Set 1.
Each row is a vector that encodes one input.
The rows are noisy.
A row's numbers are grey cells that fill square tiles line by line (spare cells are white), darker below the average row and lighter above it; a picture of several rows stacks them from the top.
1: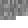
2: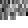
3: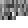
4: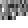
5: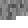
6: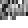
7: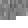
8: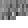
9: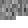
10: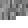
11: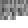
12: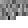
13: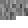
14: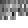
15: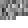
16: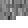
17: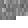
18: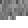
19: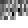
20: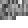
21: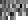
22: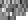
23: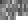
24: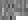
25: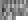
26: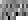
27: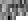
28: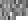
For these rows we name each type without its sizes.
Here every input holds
a label.
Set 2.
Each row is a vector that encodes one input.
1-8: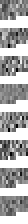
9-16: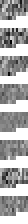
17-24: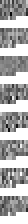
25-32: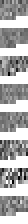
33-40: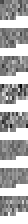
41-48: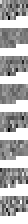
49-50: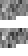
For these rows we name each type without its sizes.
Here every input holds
a point on a line.
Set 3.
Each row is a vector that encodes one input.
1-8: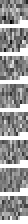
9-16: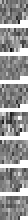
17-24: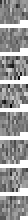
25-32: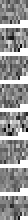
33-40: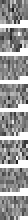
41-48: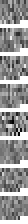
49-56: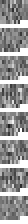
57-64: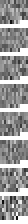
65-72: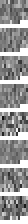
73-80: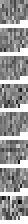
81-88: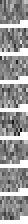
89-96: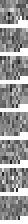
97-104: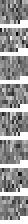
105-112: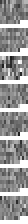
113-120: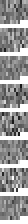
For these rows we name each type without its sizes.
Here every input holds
a point on a line.
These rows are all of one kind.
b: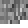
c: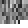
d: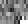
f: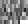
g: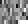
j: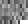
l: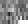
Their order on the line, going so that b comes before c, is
b, j, d, f, l, c, g.
